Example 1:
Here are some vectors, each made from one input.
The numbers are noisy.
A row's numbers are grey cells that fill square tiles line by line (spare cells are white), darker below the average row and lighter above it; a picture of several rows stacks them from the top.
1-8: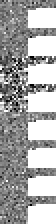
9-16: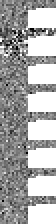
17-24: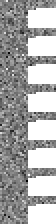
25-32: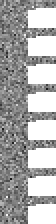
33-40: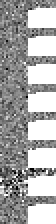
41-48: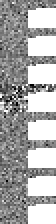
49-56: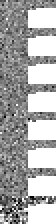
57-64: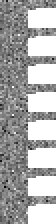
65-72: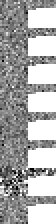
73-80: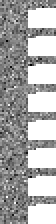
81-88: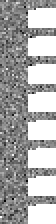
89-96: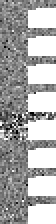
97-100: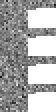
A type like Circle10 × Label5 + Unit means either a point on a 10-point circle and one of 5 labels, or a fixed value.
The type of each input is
Tree9 × Tree9 × Tree9 + Unit.
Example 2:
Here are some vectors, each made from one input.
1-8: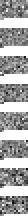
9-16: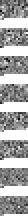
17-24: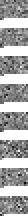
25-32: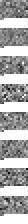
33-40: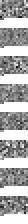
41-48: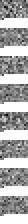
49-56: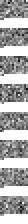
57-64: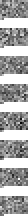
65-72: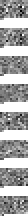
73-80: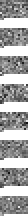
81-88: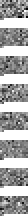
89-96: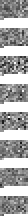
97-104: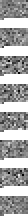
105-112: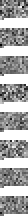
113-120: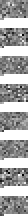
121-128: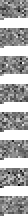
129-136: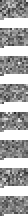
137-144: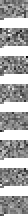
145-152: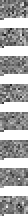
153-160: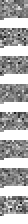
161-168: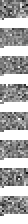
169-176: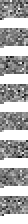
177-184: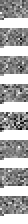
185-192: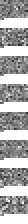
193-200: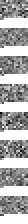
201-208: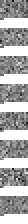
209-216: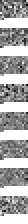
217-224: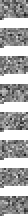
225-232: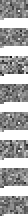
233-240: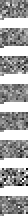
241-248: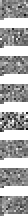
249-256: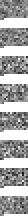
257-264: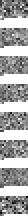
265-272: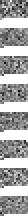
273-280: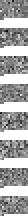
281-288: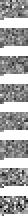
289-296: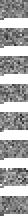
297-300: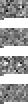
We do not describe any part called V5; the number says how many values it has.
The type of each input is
Bool × V5 + Line10 × Line10.
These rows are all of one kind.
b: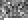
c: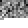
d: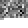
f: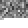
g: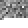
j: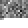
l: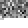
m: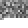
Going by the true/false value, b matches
c and g.
